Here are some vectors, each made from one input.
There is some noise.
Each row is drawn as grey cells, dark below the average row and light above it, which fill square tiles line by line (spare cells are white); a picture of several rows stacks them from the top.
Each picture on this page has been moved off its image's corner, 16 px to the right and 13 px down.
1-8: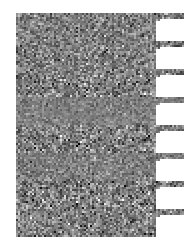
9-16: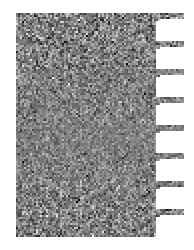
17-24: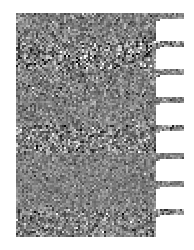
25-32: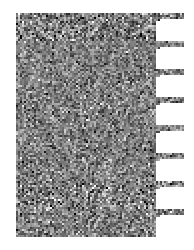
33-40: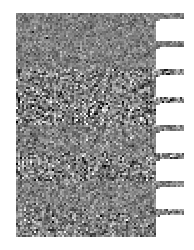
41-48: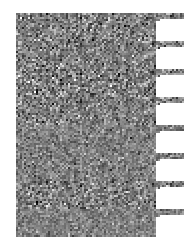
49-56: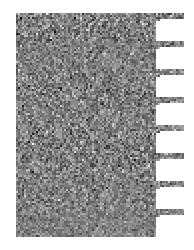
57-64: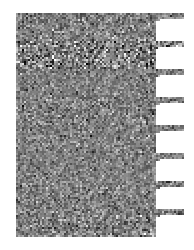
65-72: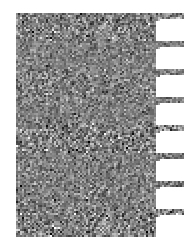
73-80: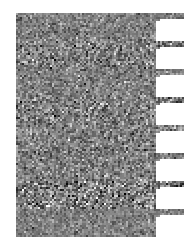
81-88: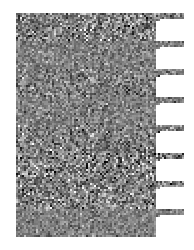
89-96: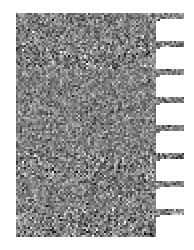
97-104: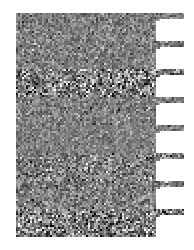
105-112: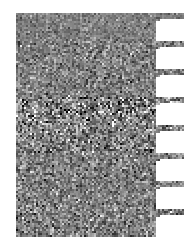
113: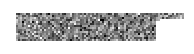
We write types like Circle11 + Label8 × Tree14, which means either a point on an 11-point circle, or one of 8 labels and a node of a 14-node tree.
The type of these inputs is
(Bool × Bool × Bool × Bool + Unit) × Line6 + Tree8.
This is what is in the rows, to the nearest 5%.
About 75% of them hold a point on a 6-point line, together with either a fixed value, or four true/false values. The rest hold a node of an 8-node tree.
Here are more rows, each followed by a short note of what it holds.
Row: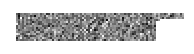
a point on a 6-point line
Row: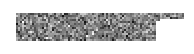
a node of an 8-node tree
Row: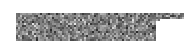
a point on a 6-point line
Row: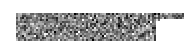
a point on a 6-point line
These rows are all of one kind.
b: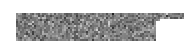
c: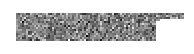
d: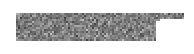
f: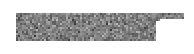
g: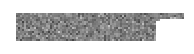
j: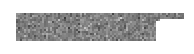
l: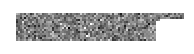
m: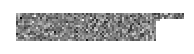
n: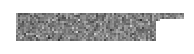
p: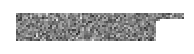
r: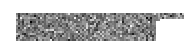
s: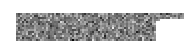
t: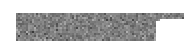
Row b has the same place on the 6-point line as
g and l.
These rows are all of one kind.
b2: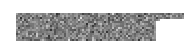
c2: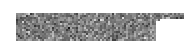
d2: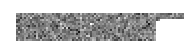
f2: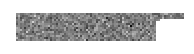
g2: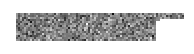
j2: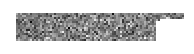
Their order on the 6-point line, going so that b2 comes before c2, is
j2, b2, d2, g2, f2, c2.
